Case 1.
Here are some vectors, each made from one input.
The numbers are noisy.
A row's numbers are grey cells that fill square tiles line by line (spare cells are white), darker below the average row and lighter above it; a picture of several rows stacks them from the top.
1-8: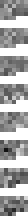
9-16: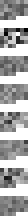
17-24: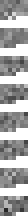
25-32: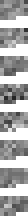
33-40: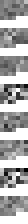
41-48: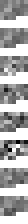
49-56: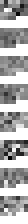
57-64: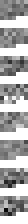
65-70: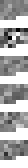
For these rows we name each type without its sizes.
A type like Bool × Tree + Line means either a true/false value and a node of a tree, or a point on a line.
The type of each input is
Bool × Label + Unit.
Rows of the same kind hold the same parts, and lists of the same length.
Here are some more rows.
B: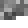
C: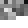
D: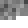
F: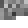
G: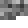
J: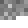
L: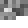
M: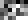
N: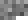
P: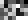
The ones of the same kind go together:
B, C, D, F, G, J, L, N
M, P

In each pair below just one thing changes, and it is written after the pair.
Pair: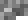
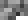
the true/false value
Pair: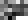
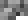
the label
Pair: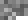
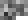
the label
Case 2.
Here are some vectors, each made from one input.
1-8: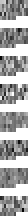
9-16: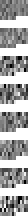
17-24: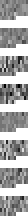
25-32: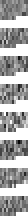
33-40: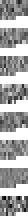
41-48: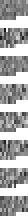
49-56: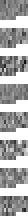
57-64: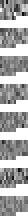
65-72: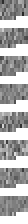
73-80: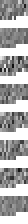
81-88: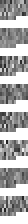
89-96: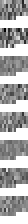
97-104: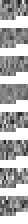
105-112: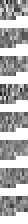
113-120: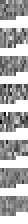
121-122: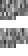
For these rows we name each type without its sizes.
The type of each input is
Circle × Label.
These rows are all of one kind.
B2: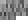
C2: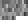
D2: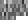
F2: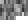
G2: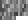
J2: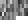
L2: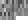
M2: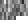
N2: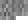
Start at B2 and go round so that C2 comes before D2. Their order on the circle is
B2, J2, C2, N2, L2, F2, G2, M2, D2.
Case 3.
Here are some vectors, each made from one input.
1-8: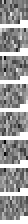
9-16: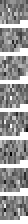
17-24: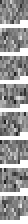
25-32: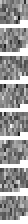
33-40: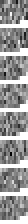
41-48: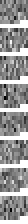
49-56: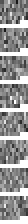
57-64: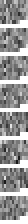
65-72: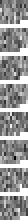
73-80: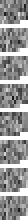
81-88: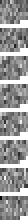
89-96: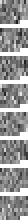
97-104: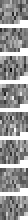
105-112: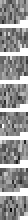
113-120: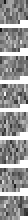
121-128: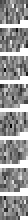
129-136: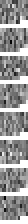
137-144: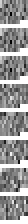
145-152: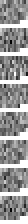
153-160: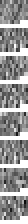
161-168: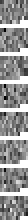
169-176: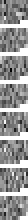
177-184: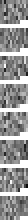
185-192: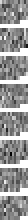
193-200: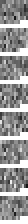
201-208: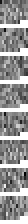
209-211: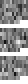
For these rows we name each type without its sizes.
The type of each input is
Line × (Tree + Unit).
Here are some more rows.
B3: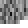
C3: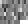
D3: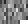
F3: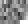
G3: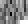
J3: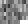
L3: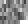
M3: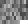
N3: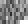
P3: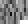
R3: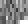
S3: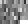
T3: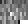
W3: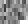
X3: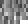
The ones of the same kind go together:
B3, C3, F3, G3, J3, L3, N3, P3, R3, S3, W3
D3, M3, T3, X3

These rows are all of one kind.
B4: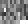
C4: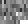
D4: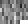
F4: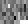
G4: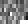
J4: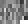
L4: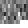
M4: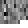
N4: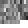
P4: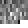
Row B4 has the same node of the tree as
G4, J4 and N4.
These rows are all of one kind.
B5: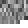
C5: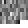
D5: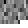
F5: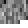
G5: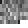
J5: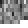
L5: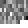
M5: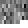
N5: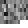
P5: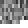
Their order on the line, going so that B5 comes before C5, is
M5, N5, D5, F5, J5, B5, G5, P5, L5, C5.
